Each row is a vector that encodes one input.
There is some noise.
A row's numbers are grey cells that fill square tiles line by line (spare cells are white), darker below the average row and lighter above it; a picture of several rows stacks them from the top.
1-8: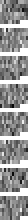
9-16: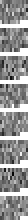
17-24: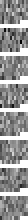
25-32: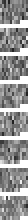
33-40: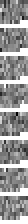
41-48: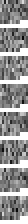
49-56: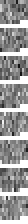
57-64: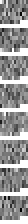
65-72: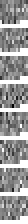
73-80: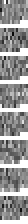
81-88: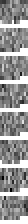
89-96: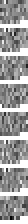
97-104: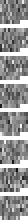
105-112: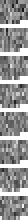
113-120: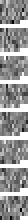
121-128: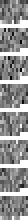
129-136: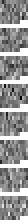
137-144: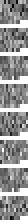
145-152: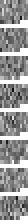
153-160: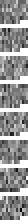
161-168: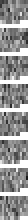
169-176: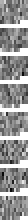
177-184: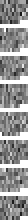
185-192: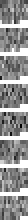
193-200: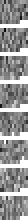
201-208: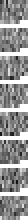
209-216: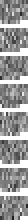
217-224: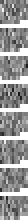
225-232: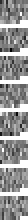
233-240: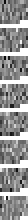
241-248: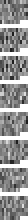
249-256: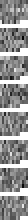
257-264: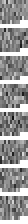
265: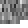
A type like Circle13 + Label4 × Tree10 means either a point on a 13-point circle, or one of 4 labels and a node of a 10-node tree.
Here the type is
(Bool × Bool × Bool + Line10) × Line19.
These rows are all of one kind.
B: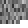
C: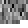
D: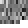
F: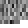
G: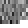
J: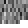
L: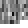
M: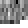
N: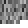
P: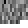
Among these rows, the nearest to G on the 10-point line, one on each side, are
L and P.
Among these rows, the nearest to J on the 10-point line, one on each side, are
B and N.
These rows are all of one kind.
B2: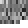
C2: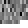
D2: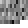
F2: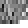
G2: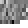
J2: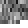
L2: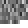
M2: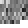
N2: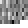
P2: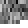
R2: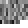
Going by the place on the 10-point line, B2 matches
D2, G2, M2 and N2.
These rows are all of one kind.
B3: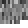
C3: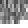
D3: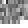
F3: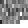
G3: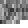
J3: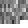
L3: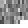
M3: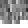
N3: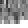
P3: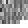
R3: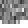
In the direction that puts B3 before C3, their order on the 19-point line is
N3, R3, B3, D3, L3, G3, M3, F3, J3, P3, C3.
